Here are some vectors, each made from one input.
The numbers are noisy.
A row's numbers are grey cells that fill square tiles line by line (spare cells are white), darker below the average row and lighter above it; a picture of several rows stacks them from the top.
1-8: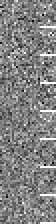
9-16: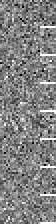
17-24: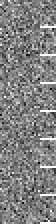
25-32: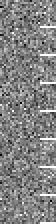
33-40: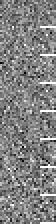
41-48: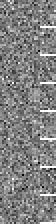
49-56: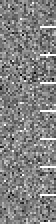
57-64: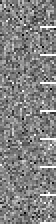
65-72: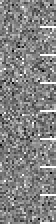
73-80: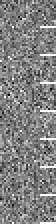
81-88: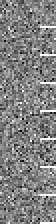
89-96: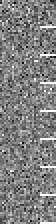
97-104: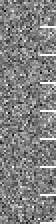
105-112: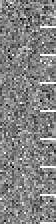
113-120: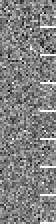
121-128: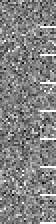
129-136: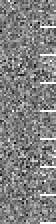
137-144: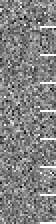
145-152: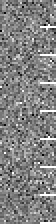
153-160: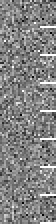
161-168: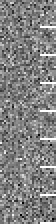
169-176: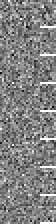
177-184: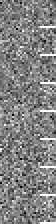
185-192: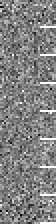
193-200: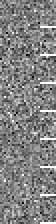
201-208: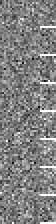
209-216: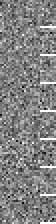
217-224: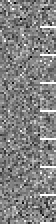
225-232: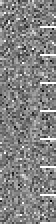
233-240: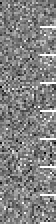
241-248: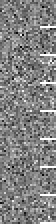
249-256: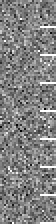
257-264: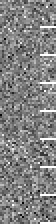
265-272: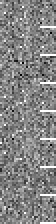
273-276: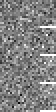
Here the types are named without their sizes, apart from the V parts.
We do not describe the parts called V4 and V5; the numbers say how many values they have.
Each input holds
a value of V4 and a value of V5, together with either a node of a tree, or three true/false values.
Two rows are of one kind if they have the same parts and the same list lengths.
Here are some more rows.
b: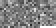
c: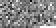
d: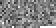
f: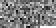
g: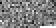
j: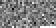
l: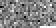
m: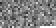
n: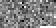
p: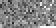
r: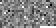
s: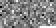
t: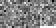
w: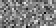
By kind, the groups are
b, c, g, l, m, n, p, s, t, w
d, f, j, r

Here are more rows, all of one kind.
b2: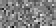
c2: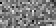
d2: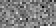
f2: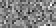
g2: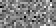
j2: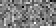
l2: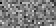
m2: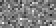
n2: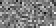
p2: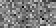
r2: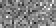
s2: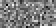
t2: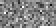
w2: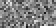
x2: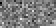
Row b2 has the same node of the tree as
l2, n2, w2 and x2.
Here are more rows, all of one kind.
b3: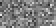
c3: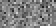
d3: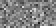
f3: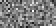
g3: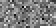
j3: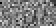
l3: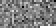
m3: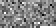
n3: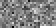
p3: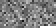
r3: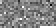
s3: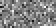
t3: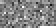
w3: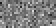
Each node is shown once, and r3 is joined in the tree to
g3 and p3.
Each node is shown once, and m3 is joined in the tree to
f3.
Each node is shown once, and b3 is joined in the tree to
j3.
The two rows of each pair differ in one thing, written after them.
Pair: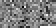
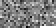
the value of V5
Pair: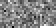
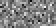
the value of V5
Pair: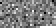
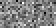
the value of V4
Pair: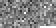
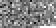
the value of V4
